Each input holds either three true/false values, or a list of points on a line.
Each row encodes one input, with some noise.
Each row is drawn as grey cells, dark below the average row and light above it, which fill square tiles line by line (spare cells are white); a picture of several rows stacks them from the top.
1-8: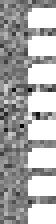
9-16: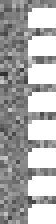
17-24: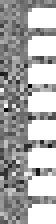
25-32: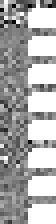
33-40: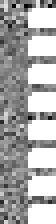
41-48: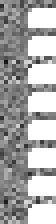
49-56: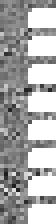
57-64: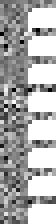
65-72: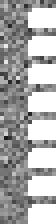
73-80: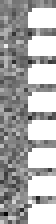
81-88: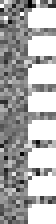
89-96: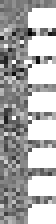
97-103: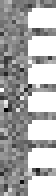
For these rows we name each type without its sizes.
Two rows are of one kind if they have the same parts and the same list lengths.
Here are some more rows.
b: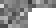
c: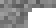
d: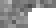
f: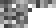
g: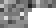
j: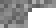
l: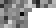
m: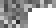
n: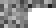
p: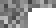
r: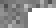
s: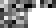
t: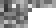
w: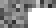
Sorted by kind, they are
b, g, l, m, n, p, r
c, j
d
f, s, t, w

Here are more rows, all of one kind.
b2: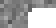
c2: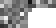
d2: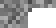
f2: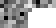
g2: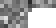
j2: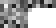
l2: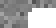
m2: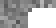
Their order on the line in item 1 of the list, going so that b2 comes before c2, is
d2, b2, g2, c2, j2, f2, l2, m2.
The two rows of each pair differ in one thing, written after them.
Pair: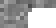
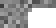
the place on the line in item 1 of the list
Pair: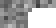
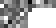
the place on the line in item 2 of the list
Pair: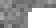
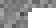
the place on the line in item 2 of the list
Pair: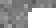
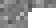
the place on the line in item 1 of the list
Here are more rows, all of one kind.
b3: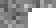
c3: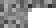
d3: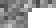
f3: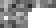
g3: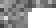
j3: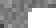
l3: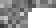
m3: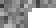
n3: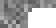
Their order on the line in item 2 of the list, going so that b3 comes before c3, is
f3, b3, d3, n3, m3, c3, g3, j3, l3.
